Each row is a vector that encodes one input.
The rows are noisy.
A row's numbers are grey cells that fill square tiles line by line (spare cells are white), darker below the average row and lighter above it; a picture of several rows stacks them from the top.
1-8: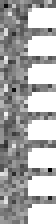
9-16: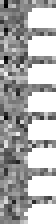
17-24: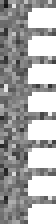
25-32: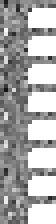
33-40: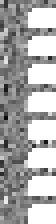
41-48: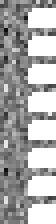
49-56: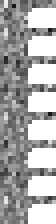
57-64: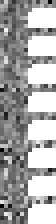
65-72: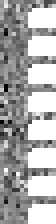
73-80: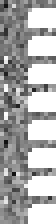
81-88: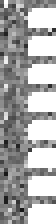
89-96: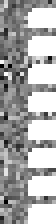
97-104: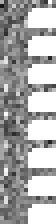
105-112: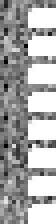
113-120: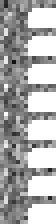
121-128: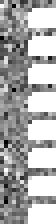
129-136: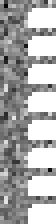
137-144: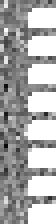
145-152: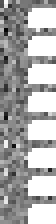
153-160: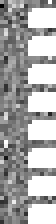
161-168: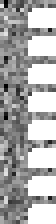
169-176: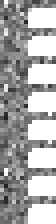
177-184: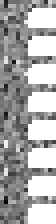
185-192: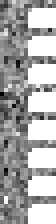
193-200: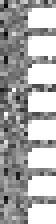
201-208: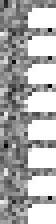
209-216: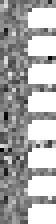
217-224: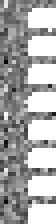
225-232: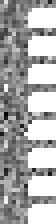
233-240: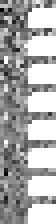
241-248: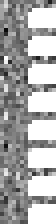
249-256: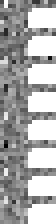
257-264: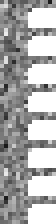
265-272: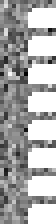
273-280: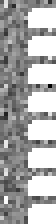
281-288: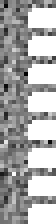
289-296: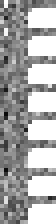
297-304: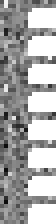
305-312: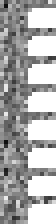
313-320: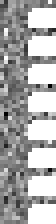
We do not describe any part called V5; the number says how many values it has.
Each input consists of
a list of up to two items, each a true/false value and a value of V5.
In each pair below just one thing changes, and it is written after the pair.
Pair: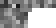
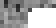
the value of V5 in item 2 of the list
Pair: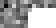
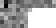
the true/false value in item 2 of the list
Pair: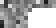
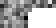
the true/false value in item 2 of the list
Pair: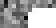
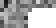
the value of V5 in item 2 of the list
